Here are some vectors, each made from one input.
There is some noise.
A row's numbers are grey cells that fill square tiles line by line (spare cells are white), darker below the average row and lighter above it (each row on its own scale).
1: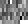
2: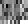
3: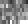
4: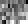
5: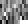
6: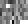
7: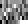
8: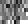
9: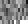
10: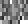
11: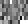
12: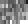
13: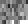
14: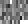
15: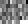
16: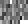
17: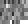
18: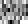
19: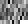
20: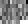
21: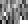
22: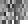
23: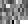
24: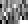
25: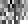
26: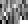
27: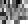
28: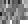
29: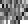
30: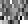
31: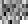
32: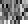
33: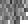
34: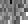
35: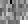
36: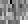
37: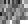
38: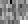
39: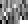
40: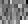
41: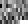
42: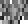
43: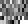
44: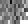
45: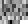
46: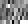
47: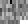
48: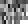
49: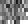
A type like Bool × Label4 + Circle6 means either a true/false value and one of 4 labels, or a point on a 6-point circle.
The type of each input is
Bool × Label5 + Unit.
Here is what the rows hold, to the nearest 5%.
About 15% of them hold a fixed value. The rest hold one of 5 labels and a true/false value.
